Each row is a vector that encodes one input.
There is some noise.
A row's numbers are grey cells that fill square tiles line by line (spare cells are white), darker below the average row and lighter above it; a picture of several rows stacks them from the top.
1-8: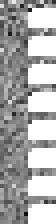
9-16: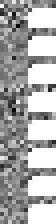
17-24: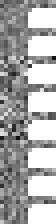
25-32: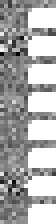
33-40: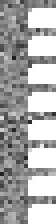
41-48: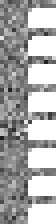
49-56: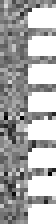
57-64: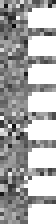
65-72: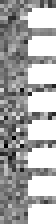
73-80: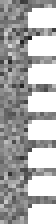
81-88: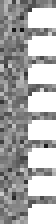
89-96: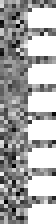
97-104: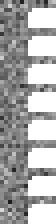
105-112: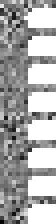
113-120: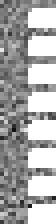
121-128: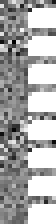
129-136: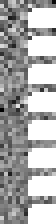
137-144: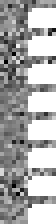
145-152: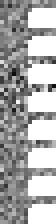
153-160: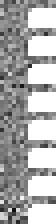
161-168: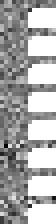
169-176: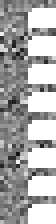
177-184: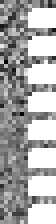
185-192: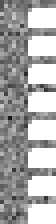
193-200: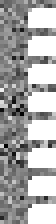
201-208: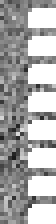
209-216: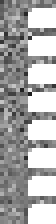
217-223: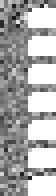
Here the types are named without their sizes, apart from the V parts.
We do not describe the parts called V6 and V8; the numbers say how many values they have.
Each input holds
either a node of a tree, a true/false value and a value of V6, or a value of V8.
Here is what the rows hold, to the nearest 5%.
About 75% of them hold a node of a tree, a true/false value and a value of V6. The rest hold a value of V8.
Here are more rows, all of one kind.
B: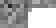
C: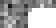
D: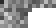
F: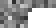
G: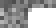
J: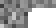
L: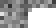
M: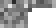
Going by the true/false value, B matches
F and M.
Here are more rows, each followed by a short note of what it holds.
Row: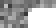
a node of a tree, a true/false value and a value of V6
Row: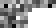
a value of V8
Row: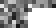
a value of V8
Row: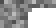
a node of a tree, a true/false value and a value of V6
